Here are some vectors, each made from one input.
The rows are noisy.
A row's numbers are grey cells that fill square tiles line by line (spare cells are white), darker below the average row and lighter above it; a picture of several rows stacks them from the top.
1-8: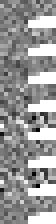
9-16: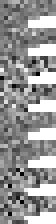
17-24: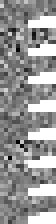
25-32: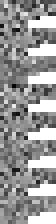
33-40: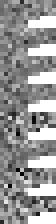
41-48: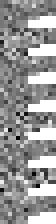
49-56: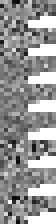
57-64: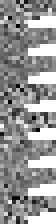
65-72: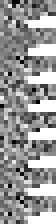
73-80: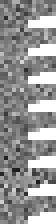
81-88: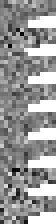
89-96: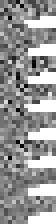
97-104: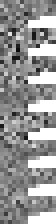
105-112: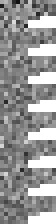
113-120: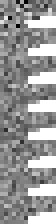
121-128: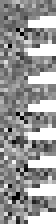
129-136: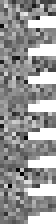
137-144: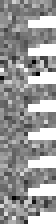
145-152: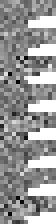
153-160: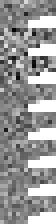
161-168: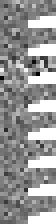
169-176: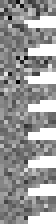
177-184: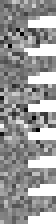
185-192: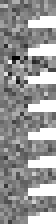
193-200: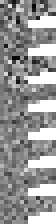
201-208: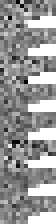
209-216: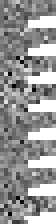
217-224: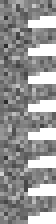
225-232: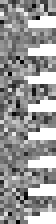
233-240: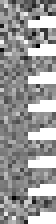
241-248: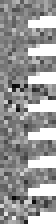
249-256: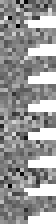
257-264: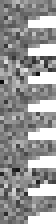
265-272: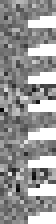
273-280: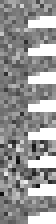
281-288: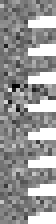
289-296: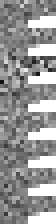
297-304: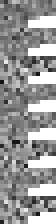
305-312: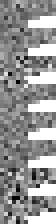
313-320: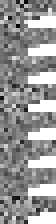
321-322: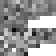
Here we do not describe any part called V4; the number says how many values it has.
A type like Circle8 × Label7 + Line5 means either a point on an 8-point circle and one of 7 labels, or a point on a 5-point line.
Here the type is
Tree10 + Tree11 × V4.
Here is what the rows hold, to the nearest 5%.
About 35% of them hold a node of a 10-node tree. The rest hold a node of an 11-node tree and a value of V4.
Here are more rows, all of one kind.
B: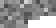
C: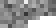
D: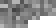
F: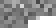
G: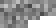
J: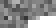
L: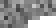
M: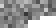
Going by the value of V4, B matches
C and M.
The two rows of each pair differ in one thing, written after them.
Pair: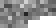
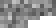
the value of V4
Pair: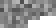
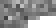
the value of V4
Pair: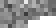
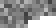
the node of the tree
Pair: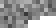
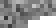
the value of V4
